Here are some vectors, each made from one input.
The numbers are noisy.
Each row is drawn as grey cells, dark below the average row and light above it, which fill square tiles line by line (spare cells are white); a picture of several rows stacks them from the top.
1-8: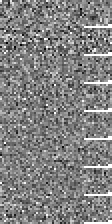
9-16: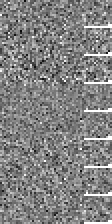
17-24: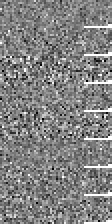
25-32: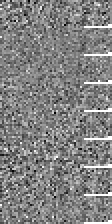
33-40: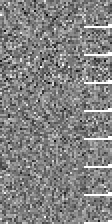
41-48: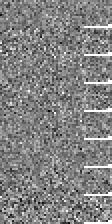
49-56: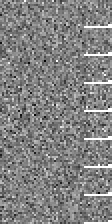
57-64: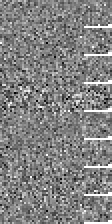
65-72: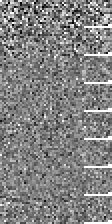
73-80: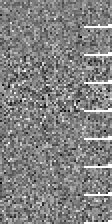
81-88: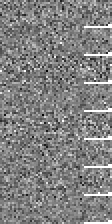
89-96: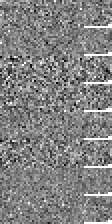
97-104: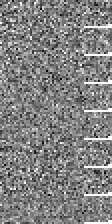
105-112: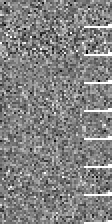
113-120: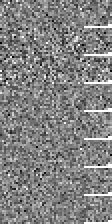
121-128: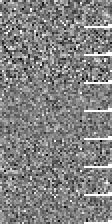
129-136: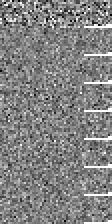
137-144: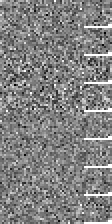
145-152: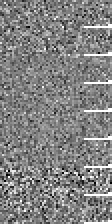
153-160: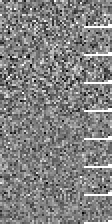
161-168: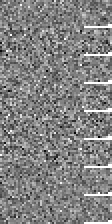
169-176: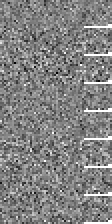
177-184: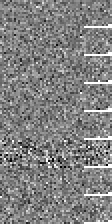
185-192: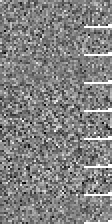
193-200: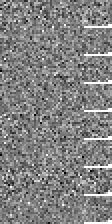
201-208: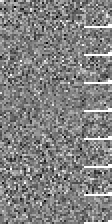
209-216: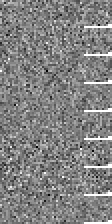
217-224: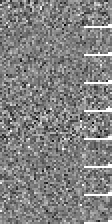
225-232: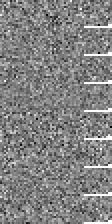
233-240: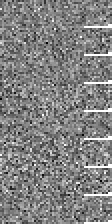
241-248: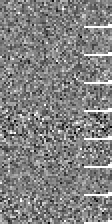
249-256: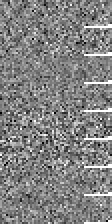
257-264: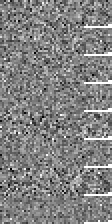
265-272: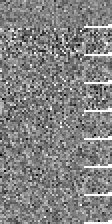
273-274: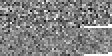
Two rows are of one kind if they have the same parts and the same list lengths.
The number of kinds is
2.
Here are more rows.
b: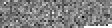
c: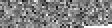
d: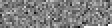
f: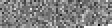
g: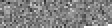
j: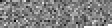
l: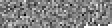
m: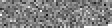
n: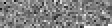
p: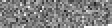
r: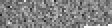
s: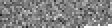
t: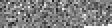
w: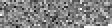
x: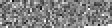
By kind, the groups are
b, c, d, g, j, l, r, s
f, m, n, p, t, w, x

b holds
a point on a 6-point line and a node of each of three 8-node trees.
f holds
a point on a 9-point circle and a node of an 8-node tree.
